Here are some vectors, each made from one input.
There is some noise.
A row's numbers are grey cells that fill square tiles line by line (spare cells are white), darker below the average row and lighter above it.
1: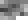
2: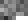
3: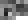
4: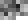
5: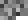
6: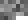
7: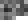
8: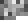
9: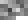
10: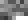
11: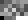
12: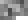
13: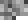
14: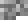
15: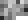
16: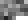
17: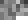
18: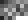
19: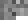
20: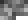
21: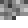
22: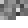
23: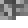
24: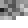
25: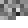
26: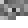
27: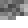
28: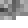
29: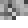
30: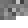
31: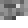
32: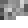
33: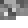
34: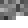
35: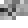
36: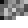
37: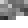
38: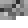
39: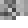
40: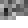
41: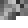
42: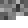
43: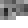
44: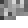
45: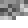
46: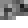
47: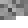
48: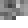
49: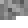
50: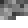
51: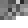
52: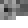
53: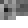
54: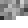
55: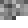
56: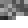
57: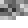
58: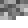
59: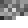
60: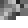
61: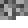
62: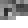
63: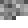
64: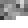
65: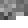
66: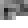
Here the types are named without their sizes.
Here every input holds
a label, together with either a fixed value, or three true/false values.
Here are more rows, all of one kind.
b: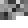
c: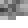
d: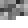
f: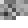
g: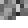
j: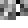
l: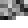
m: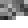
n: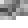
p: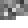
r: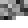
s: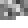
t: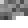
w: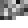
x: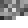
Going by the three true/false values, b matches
d, g, t and w.
